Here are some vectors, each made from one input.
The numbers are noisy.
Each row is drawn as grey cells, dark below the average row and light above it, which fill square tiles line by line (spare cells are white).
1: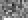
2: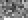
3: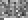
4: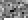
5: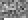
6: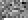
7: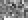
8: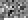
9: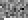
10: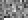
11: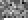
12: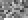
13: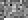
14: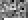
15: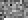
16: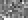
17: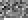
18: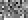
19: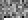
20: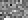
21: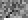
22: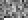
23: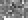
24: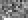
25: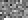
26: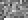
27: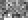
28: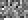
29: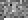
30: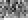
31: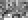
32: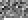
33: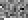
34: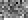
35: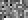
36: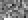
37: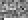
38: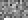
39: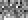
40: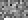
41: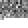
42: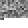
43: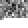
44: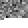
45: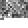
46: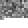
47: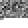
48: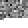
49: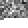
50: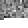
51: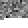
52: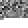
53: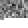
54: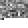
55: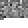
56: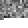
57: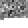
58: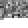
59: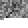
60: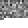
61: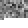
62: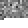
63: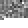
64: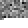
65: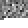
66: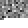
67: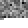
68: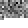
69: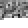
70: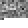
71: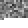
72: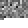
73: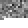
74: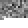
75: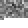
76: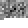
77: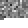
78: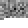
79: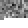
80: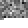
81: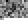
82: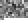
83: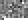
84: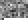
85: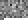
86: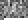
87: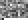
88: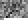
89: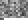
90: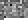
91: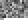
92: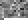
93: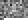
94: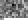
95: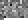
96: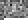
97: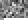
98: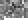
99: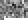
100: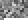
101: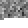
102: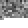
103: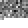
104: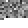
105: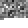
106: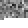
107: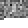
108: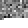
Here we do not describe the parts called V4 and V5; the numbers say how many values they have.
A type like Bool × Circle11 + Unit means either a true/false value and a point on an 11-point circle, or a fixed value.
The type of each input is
Bool × (Circle6 + V4) + V5.
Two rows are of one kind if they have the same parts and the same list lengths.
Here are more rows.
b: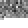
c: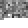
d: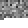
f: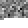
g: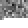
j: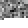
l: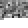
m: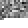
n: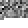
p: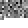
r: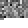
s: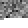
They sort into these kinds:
b, m, n, p, s
c, f, j, l
d, g, r

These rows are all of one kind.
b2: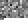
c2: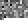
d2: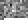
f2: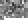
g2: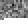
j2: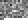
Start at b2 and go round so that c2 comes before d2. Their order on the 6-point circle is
b2, f2, j2, c2, g2, d2.
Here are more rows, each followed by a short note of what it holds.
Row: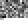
a true/false value and a value of V4
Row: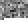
a value of V5
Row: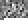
a true/false value and a value of V4
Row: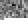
a point on a 6-point circle and a true/false value
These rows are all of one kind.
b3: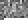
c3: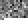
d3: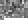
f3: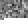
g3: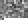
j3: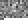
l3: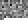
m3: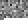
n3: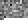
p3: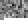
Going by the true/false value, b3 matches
j3, l3, m3 and n3.
